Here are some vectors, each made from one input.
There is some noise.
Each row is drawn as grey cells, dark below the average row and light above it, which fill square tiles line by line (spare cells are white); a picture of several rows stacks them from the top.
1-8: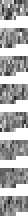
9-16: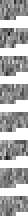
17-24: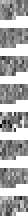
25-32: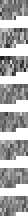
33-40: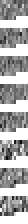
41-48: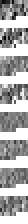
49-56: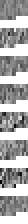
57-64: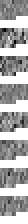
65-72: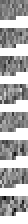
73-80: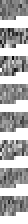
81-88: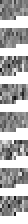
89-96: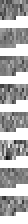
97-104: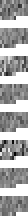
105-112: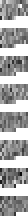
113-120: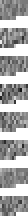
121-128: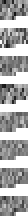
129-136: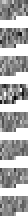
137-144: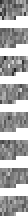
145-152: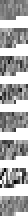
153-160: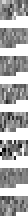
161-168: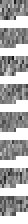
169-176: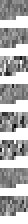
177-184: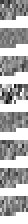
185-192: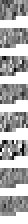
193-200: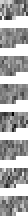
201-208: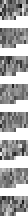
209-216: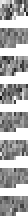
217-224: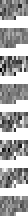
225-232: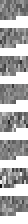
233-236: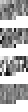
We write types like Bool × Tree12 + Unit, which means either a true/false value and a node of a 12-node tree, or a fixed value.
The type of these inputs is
(Circle8 + Unit) × (Label7 + Line10).
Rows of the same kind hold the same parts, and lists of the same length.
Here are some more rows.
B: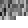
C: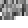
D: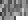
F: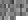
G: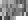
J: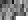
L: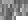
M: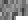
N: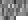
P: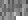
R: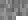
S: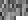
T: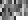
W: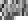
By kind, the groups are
B, F, J, L, P, R, S
C, G, M
D, N, T
W

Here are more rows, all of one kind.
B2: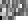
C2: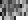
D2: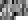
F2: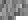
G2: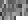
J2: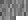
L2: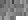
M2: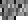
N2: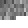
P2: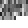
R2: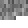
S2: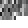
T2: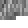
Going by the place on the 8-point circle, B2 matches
D2 and T2.
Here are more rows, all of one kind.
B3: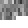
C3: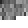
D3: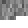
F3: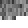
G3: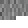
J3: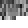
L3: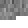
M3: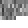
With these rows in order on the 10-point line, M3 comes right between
C3 and L3.
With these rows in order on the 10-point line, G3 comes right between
B3 and D3.
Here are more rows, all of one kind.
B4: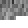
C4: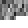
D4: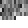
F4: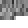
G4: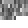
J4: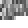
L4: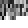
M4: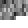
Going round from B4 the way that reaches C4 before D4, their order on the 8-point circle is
B4, G4, L4, J4, C4, D4, M4, F4.
